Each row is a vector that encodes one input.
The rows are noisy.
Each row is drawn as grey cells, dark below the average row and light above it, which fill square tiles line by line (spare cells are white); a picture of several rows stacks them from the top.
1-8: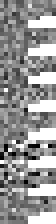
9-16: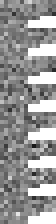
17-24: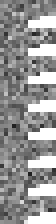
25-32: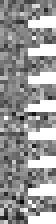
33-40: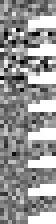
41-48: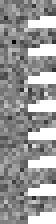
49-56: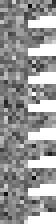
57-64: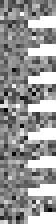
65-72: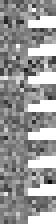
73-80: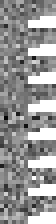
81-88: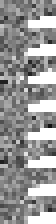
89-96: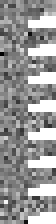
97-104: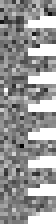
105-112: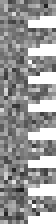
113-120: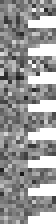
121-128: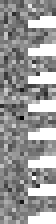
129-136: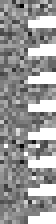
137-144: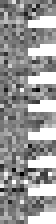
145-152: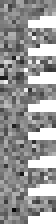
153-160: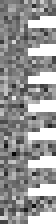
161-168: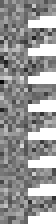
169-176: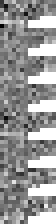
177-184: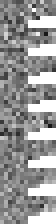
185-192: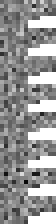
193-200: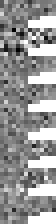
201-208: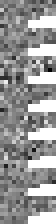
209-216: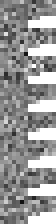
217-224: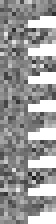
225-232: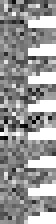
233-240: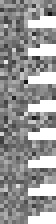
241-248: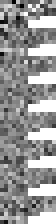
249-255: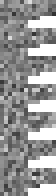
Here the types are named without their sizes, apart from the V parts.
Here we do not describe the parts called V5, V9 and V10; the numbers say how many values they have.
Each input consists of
either a true/false value and a value of V9, or a value of V5 and a value of V10, or a list of points on a line.
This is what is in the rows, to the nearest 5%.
About 20% of them hold a true/false value and a value of V9. About 40% of them hold a value of V5 and a value of V10. The rest are lists of points on a line.
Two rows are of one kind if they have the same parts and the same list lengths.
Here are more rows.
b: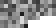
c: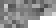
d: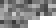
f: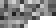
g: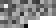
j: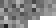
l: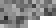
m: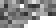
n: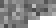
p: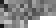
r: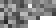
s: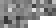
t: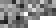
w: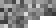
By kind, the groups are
b, g
c, d, j, n
f, r, t, w
l, m, s
p

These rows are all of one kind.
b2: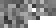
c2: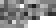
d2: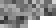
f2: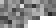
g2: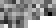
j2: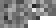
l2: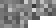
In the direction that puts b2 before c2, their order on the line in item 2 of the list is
b2, f2, g2, j2, d2, l2, c2.
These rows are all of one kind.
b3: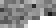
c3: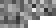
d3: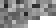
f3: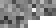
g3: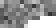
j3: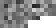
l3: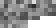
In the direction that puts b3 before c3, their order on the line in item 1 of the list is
g3, b3, l3, f3, c3, j3, d3.
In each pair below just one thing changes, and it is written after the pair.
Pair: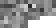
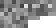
the true/false value
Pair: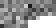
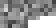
the true/false value
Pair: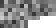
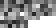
the true/false value
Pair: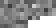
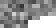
the value of V9
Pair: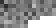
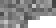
the value of V9
